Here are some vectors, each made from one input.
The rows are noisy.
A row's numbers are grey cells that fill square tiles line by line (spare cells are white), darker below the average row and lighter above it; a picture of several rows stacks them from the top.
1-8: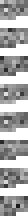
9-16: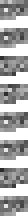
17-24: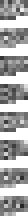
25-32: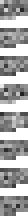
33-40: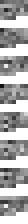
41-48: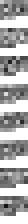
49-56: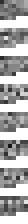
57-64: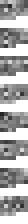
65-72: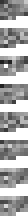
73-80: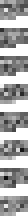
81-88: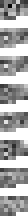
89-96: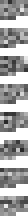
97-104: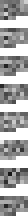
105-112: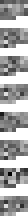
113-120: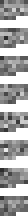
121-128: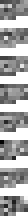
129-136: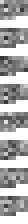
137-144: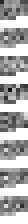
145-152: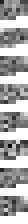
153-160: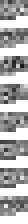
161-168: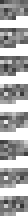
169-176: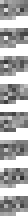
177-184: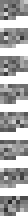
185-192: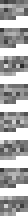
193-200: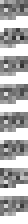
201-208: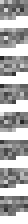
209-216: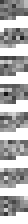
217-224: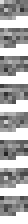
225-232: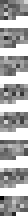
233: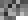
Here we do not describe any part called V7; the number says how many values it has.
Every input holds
either two values of V7, or a list of up to three points on a 5-point line.
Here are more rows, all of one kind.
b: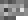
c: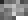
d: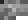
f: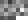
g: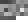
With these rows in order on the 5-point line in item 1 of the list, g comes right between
b and c.
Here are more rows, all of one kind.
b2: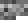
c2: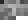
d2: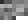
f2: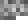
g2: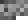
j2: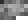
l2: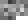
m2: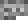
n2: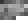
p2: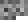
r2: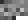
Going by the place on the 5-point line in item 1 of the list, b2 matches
g2 and r2.
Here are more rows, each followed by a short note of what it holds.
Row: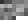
a list of three items
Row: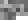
a list of two items
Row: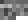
a list of two items
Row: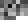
the empty list
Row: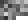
a list of one item
